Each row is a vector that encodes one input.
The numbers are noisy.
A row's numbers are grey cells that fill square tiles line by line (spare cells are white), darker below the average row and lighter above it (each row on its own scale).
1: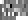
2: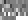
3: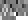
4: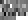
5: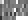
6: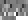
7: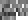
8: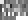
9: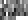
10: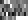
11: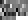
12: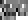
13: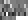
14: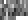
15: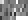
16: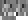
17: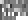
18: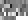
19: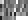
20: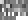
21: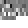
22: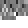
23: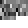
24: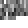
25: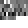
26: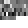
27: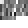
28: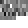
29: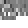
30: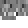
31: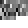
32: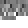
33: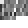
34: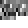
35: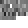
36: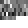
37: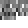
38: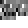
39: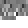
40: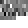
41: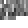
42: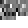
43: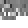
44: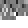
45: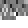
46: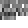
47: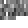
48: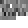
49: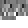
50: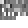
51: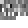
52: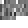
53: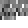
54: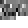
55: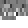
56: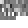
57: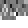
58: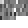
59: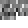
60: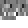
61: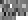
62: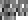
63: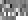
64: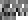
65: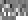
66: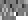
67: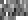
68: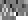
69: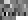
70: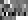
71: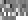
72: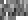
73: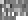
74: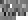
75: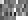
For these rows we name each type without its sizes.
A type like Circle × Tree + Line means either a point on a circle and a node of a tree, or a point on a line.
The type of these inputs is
Line.
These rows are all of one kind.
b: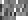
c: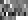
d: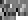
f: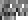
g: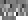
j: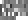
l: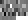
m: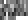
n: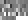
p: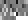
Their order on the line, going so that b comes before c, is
p, g, n, j, b, f, d, l, c, m.
